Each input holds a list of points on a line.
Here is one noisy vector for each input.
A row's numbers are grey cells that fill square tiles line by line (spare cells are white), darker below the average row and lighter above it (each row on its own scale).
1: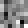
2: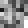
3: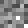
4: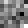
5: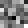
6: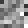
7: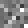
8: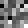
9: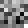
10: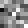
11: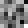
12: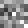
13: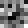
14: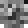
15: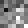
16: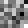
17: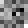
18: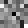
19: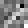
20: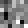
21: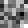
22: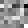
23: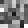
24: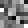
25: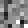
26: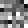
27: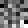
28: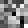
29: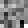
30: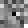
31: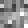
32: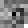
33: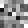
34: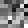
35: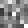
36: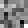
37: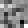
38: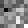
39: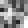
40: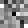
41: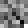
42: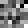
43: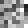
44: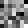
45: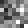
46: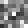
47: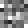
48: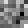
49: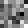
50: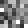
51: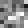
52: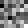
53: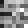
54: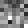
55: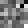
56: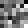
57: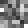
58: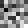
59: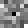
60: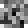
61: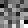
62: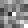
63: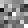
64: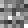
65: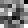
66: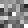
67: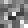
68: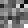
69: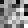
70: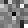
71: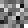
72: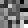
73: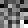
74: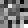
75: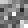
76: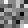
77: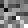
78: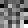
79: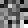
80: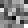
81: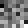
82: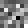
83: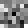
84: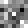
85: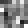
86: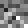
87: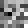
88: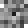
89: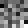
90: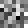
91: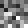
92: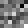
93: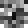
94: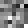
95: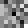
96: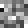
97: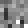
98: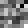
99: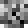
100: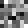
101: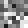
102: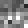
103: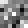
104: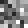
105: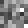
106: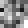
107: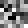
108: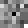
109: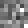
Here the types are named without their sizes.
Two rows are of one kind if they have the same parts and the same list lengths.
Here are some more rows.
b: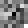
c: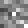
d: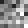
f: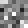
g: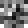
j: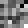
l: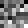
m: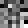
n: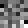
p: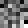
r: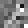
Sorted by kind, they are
b, f, g, j, l
c, d, r
m, n, p

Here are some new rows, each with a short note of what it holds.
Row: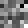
a list of one item
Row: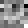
a list of two items
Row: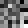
the empty list
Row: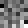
the empty list
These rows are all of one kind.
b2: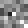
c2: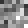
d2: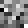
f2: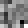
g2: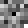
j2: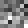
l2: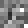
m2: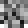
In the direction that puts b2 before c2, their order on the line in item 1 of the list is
l2, d2, b2, c2, j2, g2, m2, f2.
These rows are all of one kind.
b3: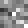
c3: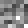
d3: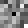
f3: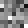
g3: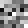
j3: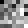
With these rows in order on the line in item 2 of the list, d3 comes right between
c3 and f3.
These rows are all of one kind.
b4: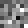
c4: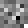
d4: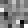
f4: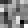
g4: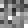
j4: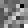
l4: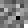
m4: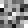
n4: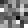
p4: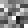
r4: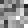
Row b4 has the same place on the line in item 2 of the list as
l4 and n4.
